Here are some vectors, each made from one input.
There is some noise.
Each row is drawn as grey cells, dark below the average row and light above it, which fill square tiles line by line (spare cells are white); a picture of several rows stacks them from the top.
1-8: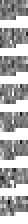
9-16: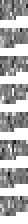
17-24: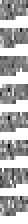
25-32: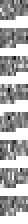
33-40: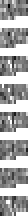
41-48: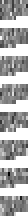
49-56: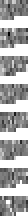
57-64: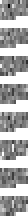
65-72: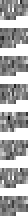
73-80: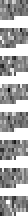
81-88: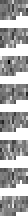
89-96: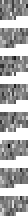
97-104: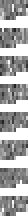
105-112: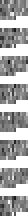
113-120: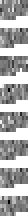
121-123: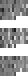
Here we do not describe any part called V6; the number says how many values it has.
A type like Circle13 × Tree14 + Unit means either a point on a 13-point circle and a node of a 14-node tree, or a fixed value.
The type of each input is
(Line7 + V6) × Tree8.
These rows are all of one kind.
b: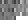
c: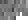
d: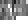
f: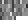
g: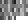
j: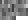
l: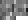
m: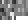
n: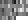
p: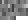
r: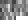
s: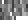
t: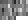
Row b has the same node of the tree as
f, g and n.
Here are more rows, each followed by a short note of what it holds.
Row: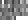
a node of an 8-node tree and a value of V6
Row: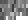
a node of an 8-node tree and a value of V6
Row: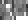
a node of an 8-node tree and a value of V6
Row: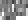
a point on a 7-point line and a node of an 8-node tree
